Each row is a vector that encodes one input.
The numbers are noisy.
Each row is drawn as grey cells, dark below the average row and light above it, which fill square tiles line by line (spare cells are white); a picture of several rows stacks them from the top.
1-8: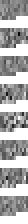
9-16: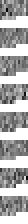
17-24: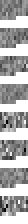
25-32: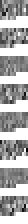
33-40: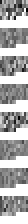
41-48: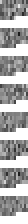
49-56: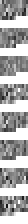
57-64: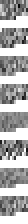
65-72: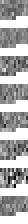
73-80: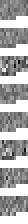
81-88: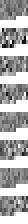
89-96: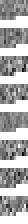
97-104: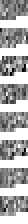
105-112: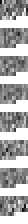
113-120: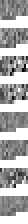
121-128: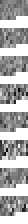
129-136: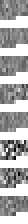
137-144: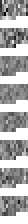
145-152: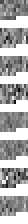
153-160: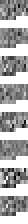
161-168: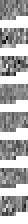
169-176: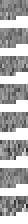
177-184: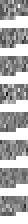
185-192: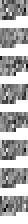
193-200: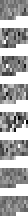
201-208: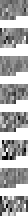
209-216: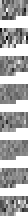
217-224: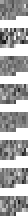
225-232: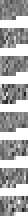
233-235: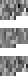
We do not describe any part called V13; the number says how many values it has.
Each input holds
a value of V13, together with either a point on a 6-point line, or a point on a 17-point line.
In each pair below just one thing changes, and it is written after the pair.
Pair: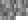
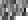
the value of V13
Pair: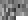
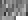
the place on the 6-point line
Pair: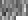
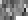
the value of V13
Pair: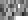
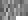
the value of V13
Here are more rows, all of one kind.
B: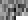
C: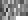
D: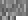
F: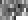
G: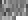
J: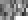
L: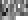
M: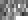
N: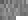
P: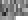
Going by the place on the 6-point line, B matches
F, L and P.
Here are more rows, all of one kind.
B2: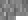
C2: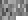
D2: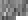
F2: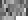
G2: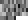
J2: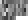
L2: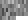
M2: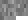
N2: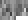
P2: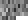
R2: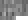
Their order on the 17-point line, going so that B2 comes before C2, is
L2, J2, R2, B2, F2, P2, D2, M2, N2, C2, G2.
